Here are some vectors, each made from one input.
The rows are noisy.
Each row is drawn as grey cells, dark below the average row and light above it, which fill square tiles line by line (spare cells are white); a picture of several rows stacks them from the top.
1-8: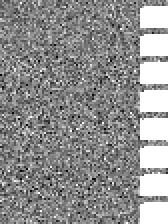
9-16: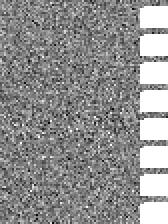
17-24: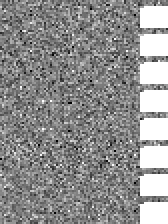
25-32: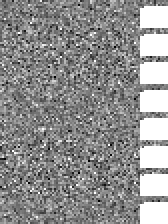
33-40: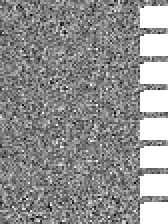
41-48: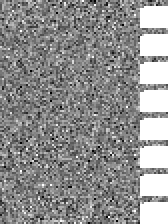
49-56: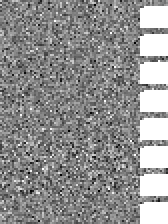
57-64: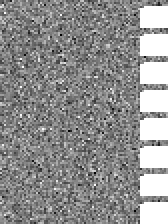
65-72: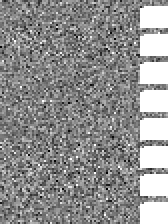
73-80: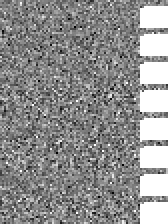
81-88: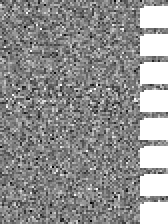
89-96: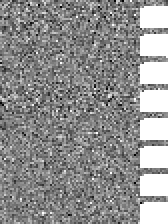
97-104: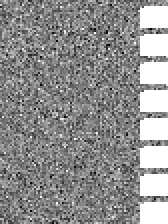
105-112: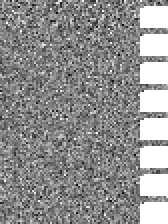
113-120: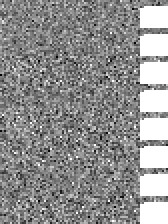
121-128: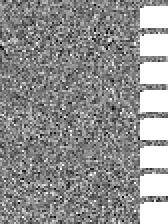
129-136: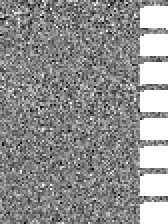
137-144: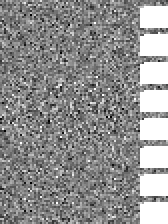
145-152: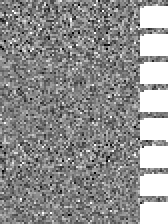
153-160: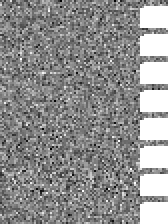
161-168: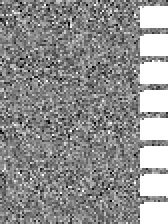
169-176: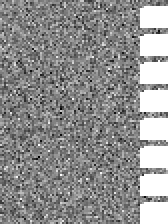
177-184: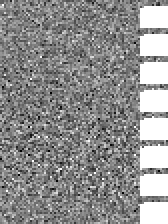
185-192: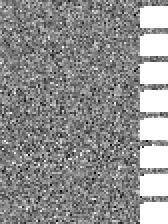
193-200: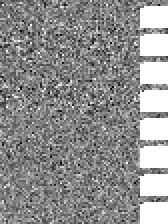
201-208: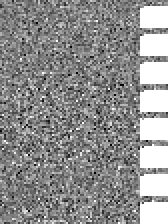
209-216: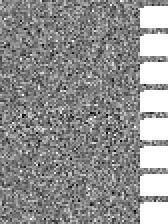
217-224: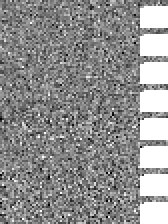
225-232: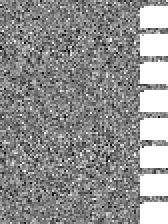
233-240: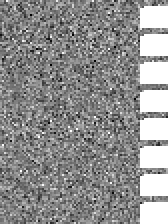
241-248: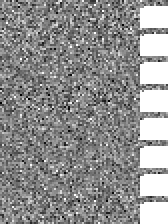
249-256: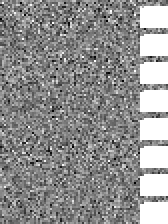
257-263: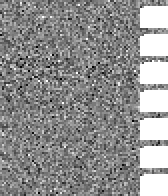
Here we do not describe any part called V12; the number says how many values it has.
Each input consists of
a point on a 13-point circle, together with either one of 6 labels, or three true/false values and a value of V12.
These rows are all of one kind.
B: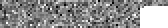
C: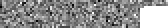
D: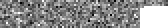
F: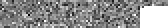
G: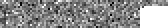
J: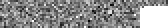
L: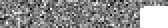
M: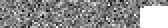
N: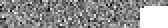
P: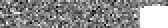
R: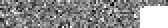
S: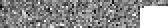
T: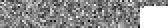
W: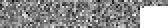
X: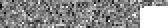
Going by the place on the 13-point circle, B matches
F, S, W and X.
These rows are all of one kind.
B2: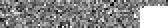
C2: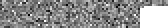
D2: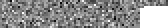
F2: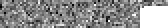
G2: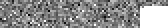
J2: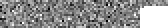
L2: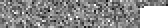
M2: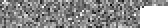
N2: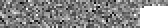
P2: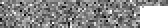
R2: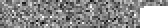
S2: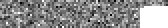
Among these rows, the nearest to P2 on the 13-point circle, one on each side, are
B2 and G2.
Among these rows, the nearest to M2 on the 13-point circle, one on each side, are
F2 and J2.
